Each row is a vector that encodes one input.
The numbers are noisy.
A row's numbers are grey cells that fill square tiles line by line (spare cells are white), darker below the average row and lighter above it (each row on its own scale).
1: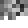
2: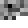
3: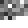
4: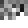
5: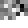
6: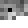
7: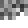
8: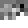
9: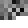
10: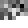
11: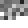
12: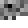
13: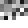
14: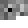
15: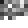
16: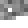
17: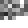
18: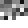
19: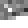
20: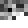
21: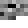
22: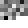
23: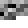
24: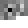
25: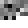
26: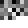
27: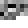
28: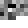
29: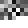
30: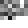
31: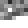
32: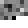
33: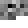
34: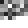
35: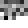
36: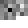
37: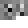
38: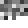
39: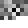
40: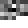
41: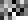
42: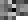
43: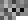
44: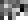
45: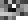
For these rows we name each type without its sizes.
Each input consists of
a label and a true/false value.
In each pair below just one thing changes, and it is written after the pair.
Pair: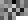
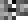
the true/false value
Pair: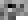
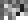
the label
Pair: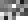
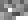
the true/false value
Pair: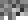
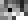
the true/false value
